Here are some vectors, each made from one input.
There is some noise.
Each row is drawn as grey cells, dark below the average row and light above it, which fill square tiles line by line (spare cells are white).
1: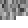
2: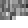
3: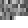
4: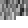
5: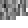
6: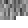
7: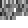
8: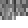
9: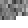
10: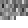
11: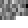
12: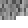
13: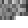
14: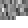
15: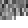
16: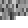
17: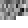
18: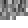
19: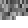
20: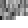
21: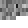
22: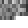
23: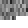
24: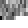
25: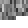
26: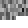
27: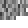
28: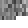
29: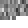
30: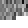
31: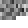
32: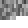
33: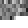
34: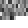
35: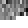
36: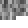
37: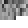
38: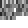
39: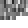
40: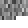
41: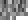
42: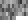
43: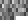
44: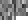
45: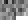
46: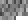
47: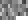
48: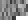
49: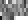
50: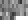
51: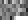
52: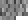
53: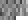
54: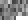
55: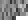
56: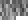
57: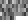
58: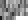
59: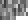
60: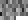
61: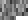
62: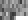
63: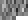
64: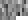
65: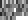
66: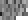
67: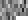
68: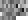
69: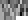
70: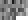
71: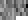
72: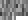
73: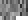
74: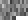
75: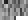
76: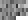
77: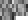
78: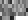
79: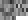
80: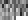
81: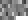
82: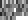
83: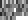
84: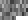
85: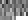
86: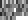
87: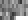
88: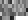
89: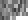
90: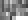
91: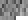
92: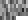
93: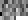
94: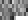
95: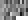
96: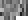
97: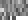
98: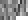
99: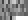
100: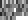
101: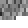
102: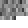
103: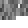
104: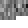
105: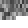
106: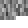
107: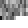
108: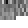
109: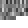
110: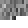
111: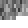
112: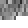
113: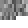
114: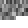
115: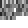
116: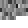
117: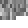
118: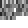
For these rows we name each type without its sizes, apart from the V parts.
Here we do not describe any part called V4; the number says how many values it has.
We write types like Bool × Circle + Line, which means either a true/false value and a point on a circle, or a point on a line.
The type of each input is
List((Label + Line) × V4).
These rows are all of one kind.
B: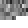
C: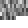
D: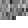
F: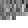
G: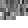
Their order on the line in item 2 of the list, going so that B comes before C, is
F, G, B, D, C.
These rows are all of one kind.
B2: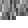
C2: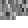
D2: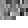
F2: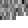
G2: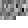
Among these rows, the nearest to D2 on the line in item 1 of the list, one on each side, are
B2 and C2.
